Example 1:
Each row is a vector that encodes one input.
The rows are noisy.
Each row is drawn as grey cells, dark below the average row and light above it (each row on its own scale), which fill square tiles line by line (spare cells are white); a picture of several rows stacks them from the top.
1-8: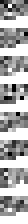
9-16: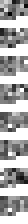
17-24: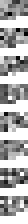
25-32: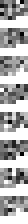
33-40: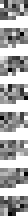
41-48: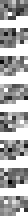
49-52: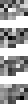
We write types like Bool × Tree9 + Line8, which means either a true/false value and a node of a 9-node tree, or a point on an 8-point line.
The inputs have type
Bool × Bool × Bool × Bool.
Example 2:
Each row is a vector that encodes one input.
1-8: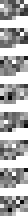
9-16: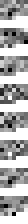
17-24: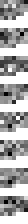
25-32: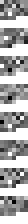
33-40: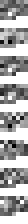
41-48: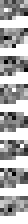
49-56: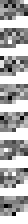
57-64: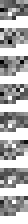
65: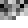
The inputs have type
Bool × Bool × Bool × Bool.
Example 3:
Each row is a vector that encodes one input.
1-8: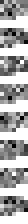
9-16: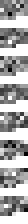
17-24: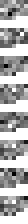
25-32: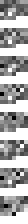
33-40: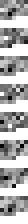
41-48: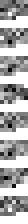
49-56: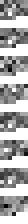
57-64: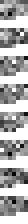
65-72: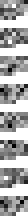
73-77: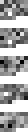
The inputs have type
Bool × Bool × Bool × Bool.
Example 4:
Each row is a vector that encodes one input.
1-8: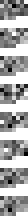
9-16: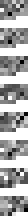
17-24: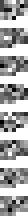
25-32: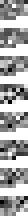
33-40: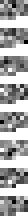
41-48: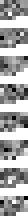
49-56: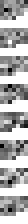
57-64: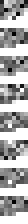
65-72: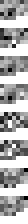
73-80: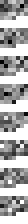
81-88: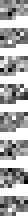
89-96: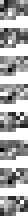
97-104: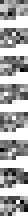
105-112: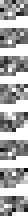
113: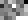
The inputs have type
Bool × Bool × Bool × Bool.
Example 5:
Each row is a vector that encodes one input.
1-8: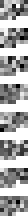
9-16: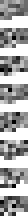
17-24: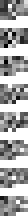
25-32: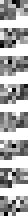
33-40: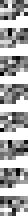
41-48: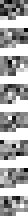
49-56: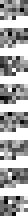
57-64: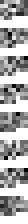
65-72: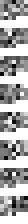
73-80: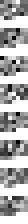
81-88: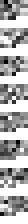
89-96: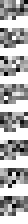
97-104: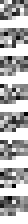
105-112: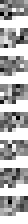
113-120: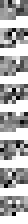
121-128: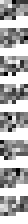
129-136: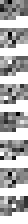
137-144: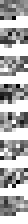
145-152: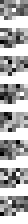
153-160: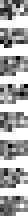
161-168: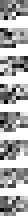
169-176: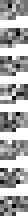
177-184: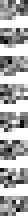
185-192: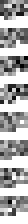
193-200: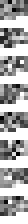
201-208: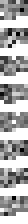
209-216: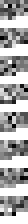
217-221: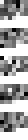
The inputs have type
Bool × Bool × Bool × Bool.
